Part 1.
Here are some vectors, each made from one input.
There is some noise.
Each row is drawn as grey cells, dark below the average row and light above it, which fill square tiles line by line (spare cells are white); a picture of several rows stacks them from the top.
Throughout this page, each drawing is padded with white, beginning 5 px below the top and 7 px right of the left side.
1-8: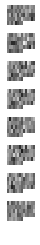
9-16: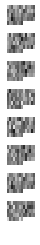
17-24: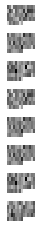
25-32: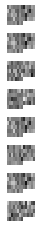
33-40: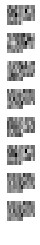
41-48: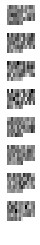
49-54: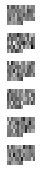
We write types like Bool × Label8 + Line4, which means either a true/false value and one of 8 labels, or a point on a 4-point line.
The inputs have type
Tree11.
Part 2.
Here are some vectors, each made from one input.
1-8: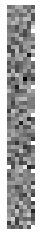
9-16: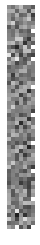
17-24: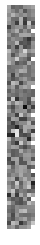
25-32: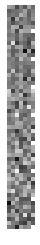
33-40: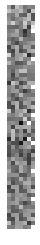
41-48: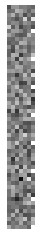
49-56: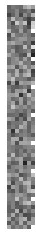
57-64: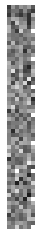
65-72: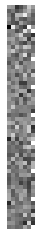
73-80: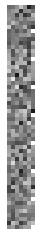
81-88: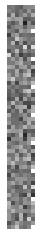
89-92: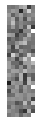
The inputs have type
Label7.
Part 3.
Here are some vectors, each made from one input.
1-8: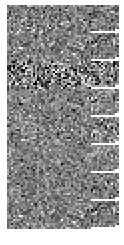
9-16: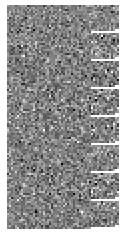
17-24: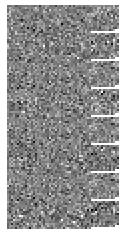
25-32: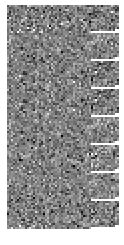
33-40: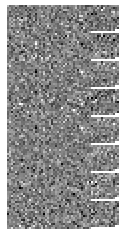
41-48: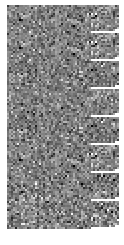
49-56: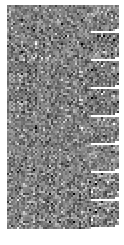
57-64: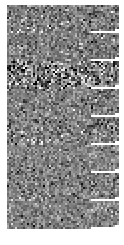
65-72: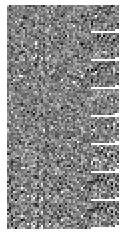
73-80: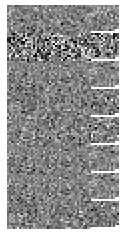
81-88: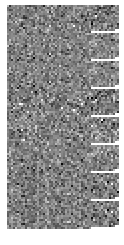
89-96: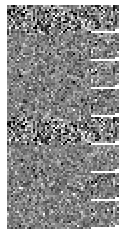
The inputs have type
Bool × Bool × Bool × Bool + Unit.
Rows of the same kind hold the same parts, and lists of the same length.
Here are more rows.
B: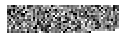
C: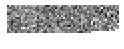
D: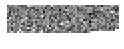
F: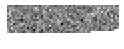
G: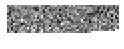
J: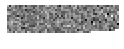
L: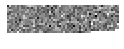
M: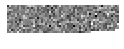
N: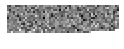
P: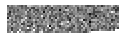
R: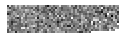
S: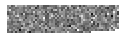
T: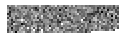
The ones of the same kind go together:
B
C, D, F, G, J, L, M, N, P, R, S, T

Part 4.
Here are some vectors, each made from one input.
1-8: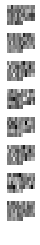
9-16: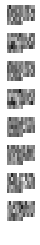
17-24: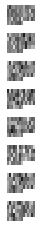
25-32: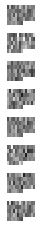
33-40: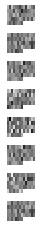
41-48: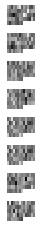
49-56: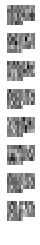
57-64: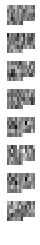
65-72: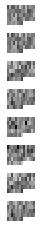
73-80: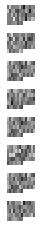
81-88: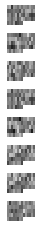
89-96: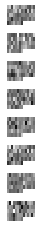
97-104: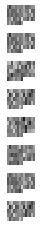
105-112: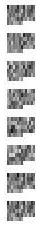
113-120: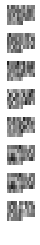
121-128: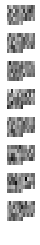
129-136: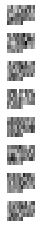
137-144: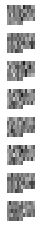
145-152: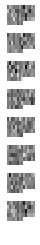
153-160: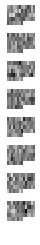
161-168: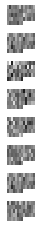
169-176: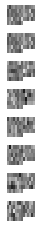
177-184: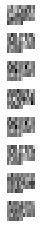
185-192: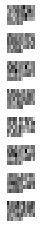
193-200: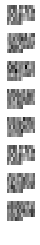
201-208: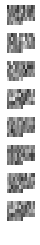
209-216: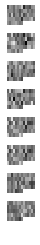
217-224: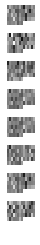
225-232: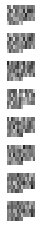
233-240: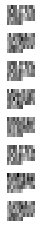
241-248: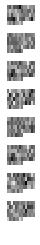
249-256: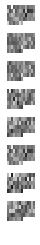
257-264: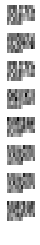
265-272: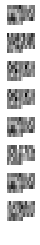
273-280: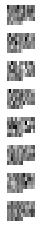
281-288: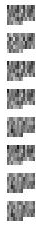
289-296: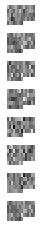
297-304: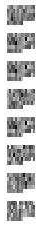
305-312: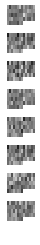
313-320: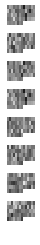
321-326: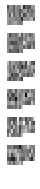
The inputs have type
Tree14.
